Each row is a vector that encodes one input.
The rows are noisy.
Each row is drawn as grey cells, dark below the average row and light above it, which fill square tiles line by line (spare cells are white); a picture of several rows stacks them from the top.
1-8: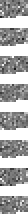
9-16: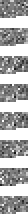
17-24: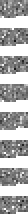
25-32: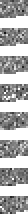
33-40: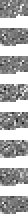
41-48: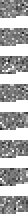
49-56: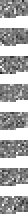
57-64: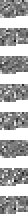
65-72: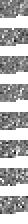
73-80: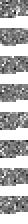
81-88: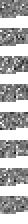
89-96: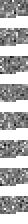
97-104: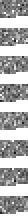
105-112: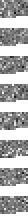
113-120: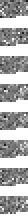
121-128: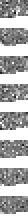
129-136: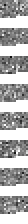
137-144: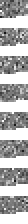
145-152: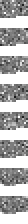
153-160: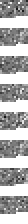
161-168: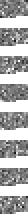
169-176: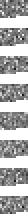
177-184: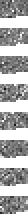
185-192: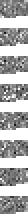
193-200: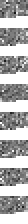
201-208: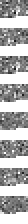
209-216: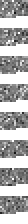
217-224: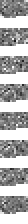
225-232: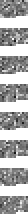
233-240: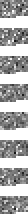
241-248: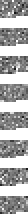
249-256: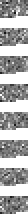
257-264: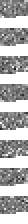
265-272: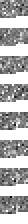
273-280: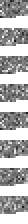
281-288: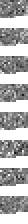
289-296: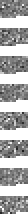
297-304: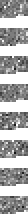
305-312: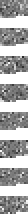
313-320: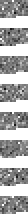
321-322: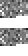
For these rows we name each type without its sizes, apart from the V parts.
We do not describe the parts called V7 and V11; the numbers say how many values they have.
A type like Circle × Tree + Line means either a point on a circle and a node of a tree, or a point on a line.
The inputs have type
Circle × V11 + Line × V7.
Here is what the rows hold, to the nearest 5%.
About 60% of them hold a point on a circle and a value of V11. The rest hold a point on a line and a value of V7.
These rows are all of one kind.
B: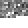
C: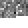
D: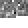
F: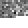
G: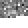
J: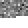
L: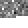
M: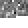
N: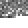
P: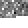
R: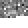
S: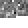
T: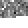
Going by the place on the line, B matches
G, N and R.
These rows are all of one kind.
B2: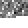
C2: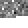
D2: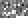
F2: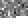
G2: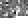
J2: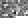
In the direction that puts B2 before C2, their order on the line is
D2, F2, B2, J2, C2, G2.
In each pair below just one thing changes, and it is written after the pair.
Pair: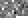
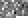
the place on the line
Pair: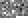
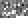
the place on the line
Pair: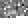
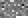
the place on the line
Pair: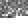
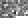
the place on the line
